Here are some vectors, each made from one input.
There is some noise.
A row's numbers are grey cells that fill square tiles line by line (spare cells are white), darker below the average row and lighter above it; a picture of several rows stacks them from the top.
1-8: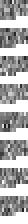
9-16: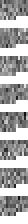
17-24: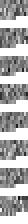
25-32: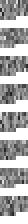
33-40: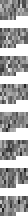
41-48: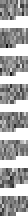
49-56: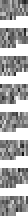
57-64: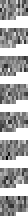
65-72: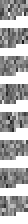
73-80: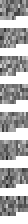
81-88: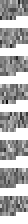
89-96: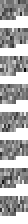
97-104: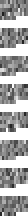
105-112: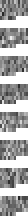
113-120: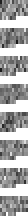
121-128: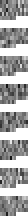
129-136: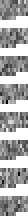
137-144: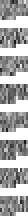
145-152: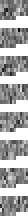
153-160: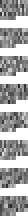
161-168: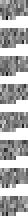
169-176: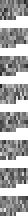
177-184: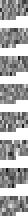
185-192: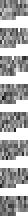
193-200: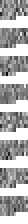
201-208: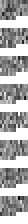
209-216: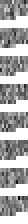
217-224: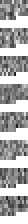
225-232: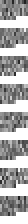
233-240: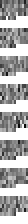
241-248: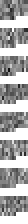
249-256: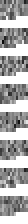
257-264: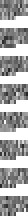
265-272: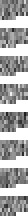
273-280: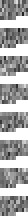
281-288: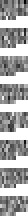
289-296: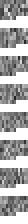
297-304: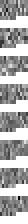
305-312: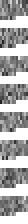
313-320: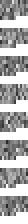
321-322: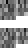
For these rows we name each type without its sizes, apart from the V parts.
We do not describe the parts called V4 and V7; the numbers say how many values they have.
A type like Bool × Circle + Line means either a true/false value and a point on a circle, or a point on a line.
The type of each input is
(Bool × Circle + V7) × Line × V4.
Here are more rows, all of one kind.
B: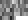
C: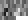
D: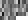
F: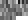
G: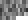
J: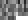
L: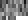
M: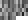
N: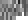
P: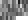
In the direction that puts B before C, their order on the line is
B, J, N, D, F, P, G, M, L, C.
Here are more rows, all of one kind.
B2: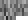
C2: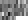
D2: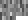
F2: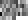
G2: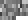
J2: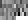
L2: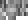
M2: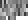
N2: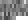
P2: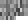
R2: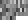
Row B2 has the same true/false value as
C2 and N2.
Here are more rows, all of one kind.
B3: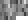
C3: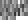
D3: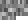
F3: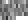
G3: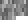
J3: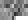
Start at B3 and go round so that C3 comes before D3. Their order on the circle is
B3, F3, C3, D3, J3, G3.
